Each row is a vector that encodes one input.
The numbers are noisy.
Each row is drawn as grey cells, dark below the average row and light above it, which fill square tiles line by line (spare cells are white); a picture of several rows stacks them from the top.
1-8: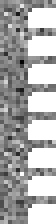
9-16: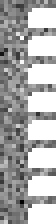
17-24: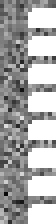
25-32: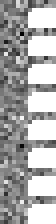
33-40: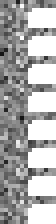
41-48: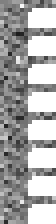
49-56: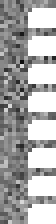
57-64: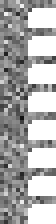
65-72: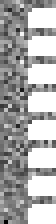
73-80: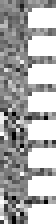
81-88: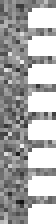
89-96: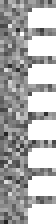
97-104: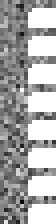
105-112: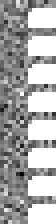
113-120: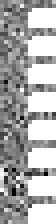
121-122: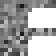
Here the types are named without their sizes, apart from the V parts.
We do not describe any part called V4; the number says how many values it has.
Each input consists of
a list of items, each either a point on a line, or a true/false value and a value of V4.
